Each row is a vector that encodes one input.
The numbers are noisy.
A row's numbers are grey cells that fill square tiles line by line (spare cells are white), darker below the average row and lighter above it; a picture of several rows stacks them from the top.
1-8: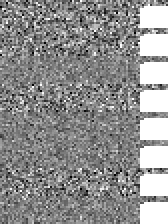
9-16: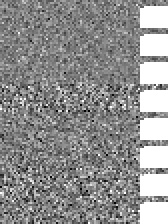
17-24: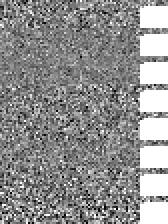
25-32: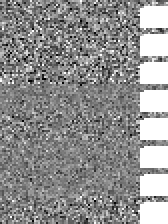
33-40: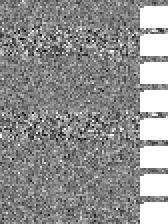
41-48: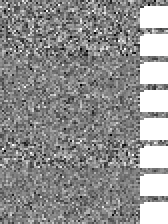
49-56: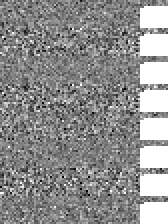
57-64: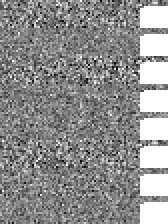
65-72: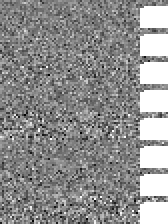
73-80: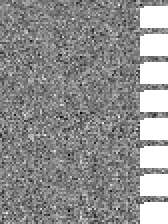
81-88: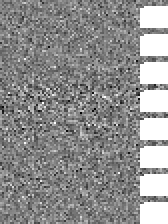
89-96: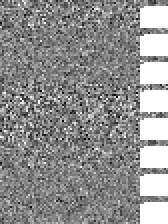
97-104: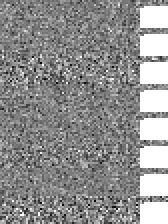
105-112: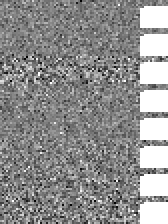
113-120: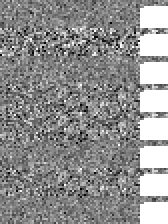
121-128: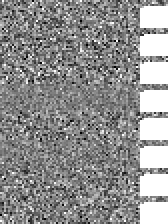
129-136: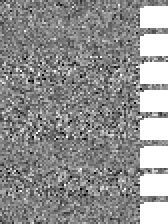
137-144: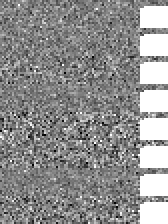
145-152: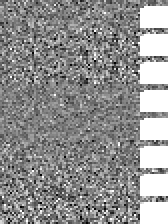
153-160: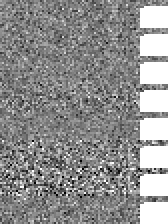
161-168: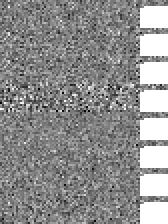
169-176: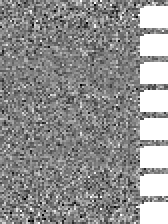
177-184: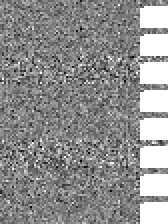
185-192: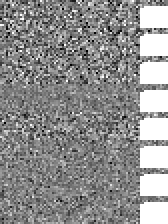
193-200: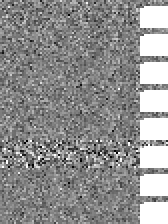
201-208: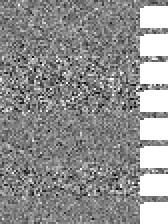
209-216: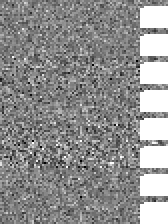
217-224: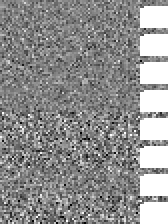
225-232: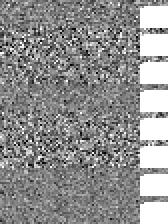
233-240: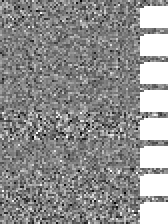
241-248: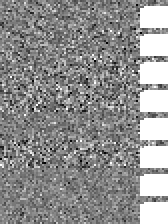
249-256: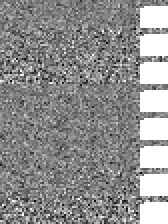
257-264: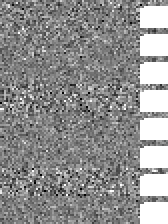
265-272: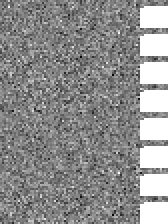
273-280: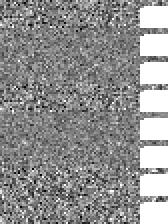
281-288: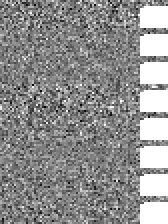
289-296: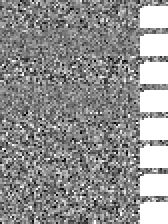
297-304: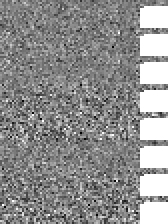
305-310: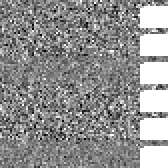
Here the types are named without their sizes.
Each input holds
either a point on a circle, or a label and a point on a line.
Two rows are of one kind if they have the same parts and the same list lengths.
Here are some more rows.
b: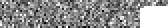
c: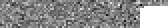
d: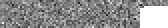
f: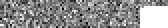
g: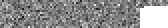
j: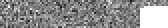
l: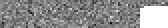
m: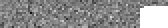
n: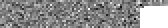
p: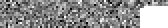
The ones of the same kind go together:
b, f, p
c, d, g, j, l, m, n

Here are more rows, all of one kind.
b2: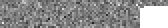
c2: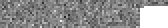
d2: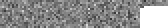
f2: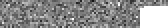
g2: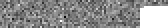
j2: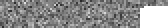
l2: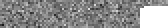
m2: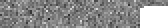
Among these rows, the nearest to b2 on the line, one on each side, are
f2 and g2.
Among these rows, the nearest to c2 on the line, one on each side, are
g2 and m2.
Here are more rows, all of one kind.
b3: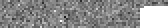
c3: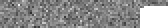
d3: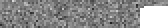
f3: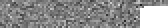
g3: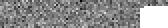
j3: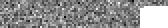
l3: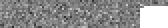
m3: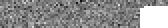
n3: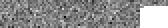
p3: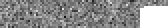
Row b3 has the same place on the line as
c3, j3, n3 and p3.
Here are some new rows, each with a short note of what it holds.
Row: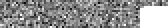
a point on a circle
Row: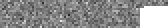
a label and a point on a line
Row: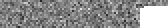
a label and a point on a line
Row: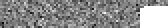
a label and a point on a line
